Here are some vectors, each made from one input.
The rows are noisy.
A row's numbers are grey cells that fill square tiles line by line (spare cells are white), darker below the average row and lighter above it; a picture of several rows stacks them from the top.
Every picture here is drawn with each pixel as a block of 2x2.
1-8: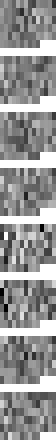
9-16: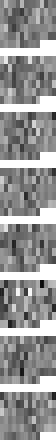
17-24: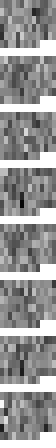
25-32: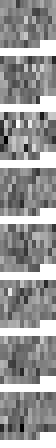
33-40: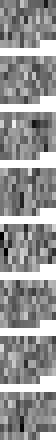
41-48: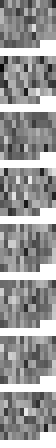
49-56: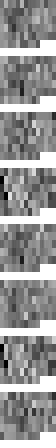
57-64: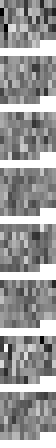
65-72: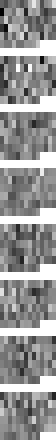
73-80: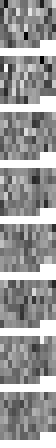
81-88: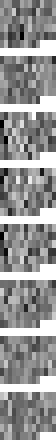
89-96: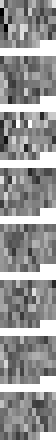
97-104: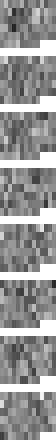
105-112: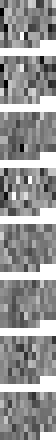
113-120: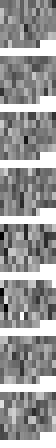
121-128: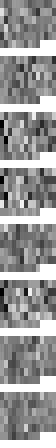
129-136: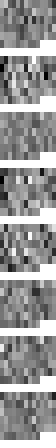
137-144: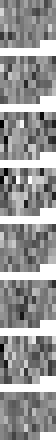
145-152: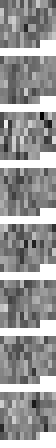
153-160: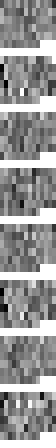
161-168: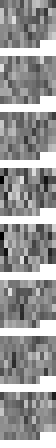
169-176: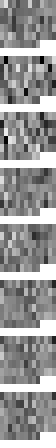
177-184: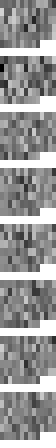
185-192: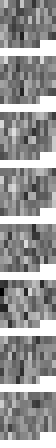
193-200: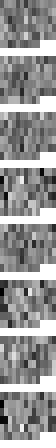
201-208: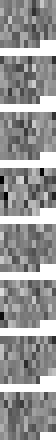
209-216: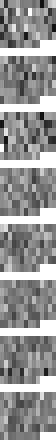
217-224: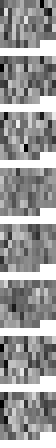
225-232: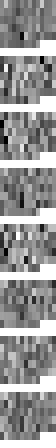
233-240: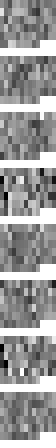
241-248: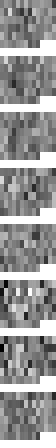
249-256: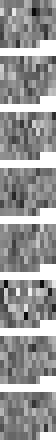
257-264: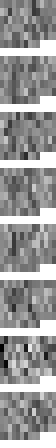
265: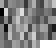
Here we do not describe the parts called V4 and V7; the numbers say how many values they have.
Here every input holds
either a value of V4 and a value of V7, or a list of up to three points on an 8-point line.
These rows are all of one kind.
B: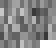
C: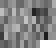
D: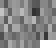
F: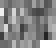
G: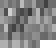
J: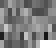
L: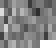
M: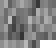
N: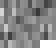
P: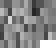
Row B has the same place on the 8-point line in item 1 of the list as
C, D, L and P.
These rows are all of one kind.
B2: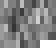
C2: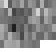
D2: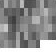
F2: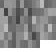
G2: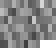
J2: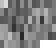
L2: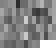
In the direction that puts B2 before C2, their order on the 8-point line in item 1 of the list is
G2, L2, F2, D2, B2, C2, J2.
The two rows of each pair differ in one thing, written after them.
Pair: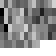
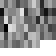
the value of V7
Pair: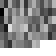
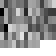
the value of V7
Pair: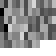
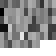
the value of V4
